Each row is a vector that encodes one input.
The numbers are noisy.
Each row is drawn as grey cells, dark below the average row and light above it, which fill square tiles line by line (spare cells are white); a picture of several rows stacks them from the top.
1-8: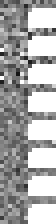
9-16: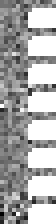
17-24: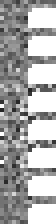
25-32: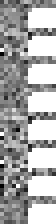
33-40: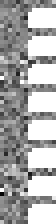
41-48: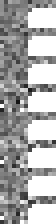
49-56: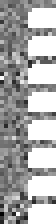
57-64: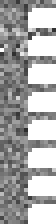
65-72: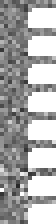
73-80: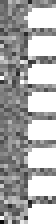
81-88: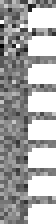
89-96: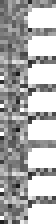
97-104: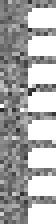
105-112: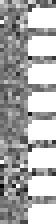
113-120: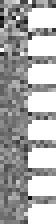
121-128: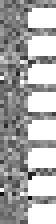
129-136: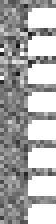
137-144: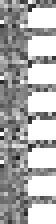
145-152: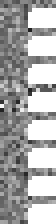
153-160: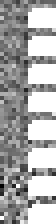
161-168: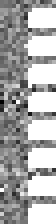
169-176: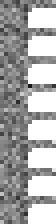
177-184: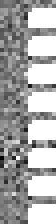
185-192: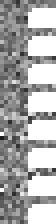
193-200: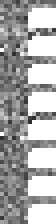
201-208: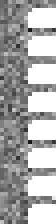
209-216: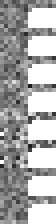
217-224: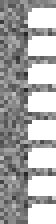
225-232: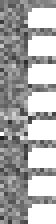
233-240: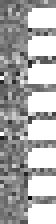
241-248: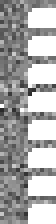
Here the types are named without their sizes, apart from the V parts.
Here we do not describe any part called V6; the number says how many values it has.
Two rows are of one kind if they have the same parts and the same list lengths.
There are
5 kinds of row.
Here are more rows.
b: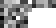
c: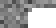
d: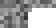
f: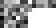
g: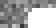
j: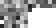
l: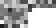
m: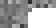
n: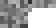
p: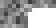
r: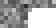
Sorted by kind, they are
b, f
c, m
d, g, n, r
j, l
p

